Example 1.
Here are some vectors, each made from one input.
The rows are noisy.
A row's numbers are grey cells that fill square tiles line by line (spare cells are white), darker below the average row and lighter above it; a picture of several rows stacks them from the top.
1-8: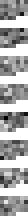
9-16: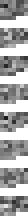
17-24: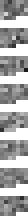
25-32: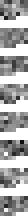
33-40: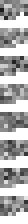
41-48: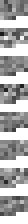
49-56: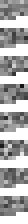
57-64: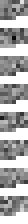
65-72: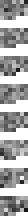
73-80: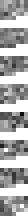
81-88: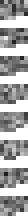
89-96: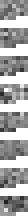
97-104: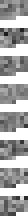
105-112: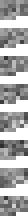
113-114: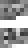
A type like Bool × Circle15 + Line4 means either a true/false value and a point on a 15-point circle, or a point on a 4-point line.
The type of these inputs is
Line15 × Tree11.
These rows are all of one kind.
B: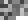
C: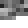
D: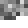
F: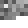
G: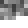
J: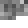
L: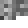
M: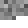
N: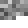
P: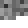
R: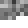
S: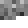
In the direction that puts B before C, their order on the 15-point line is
M, F, N, R, J, D, S, L, P, B, G, C.
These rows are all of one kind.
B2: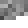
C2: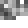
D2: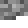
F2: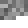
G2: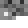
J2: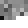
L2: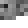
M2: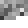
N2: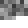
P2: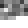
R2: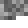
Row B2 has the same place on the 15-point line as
D2 and J2.
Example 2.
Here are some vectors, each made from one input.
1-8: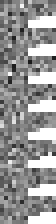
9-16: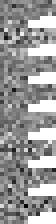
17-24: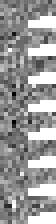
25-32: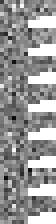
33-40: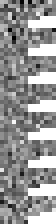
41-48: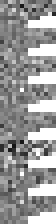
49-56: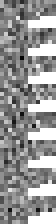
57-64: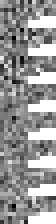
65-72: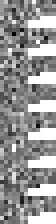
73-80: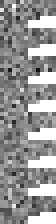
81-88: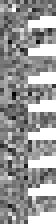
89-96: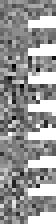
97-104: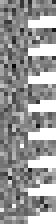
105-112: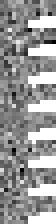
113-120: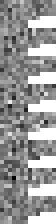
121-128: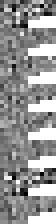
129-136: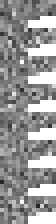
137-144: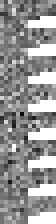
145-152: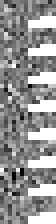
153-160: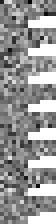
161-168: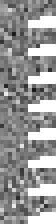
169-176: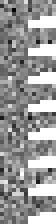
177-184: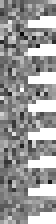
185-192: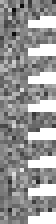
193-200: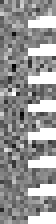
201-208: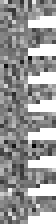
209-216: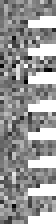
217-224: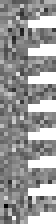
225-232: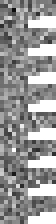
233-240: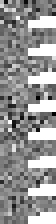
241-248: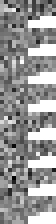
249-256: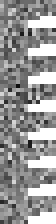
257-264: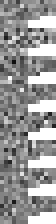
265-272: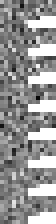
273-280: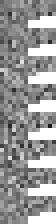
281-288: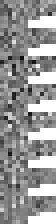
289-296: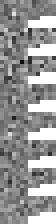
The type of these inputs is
Bool × Bool × Bool × Bool + Line11 × Line11 + Unit.
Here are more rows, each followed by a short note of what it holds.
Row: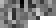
a point on each of two 11-point lines
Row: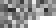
a point on each of two 11-point lines
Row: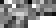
a fixed value
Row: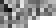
four true/false values
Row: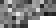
a fixed value
